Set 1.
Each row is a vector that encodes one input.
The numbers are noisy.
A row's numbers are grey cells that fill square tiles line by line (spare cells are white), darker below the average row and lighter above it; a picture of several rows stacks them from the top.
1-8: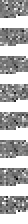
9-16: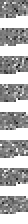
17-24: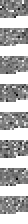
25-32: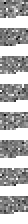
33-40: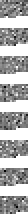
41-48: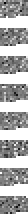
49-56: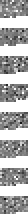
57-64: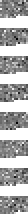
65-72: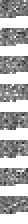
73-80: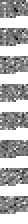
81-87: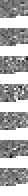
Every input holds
a point on a 4-point line, together with either a point on a 5-point line, or a node of a 9-node tree.
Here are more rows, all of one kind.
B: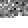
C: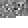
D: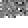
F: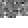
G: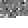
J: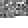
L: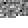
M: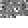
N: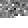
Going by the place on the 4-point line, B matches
D and F.
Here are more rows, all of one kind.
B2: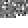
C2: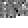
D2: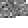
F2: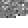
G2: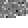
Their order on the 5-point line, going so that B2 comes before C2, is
B2, F2, G2, C2, D2.
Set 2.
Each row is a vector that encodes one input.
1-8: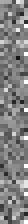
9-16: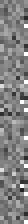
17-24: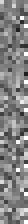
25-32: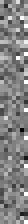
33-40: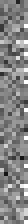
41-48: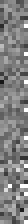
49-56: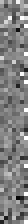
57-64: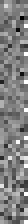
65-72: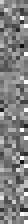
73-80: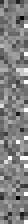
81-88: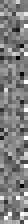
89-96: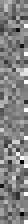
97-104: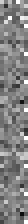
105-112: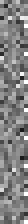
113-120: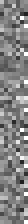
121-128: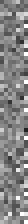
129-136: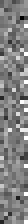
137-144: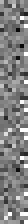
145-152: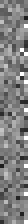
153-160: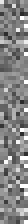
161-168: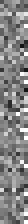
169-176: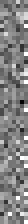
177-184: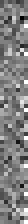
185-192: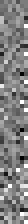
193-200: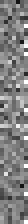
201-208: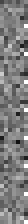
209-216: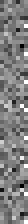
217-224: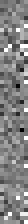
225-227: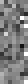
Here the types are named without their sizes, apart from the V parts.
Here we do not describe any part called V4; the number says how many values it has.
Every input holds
a node of a tree, together with either three true/false values, or a value of V4.
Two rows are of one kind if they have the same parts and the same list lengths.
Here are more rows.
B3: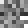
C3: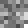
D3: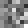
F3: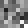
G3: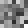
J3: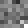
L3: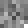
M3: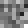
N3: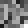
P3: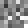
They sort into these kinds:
B3, C3, D3, G3, M3, P3
F3, J3, L3, N3

